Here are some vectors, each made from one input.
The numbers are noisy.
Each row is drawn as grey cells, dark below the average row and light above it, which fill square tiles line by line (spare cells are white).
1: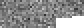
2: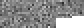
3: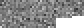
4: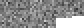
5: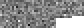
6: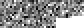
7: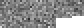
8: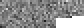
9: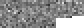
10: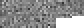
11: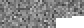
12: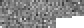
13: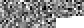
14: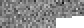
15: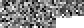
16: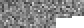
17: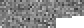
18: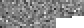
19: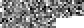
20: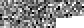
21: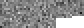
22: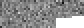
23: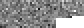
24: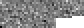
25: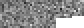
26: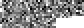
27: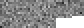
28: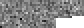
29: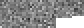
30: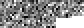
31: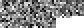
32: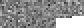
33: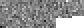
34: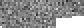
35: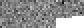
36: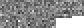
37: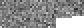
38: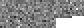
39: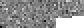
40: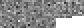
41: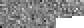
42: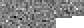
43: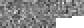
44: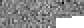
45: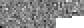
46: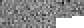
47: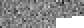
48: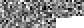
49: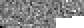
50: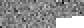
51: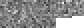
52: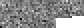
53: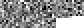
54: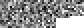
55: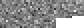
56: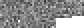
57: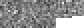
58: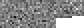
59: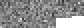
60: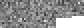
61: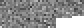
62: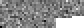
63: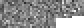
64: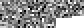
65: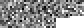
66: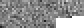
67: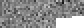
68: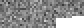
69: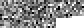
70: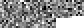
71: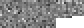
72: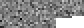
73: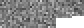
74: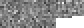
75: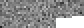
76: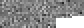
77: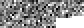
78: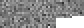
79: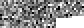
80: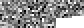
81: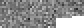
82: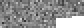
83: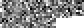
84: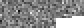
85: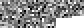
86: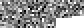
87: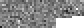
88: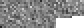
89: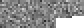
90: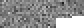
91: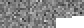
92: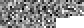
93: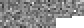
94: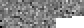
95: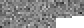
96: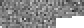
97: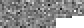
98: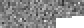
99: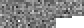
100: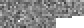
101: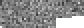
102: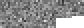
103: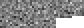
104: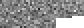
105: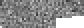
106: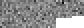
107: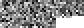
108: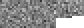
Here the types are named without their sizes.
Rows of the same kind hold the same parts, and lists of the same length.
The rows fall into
3 kinds.
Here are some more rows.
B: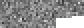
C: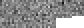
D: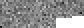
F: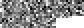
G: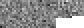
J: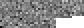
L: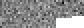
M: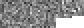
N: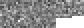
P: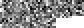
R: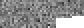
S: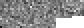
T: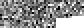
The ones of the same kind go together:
B, C, D, L, R
F, P, T
G, J, M, N, S

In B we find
three true/false values.
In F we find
a point on a line.
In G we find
a point on a circle and three true/false values.
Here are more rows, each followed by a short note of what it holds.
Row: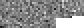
a point on a circle and three true/false values
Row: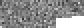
three true/false values
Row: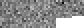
three true/false values
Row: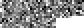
a point on a line
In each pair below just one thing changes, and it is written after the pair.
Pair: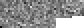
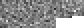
one of the three true/false values
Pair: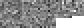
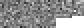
one of the three true/false values
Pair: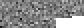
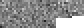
the place on the circle
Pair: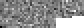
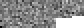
the place on the circle
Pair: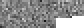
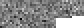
the place on the circle
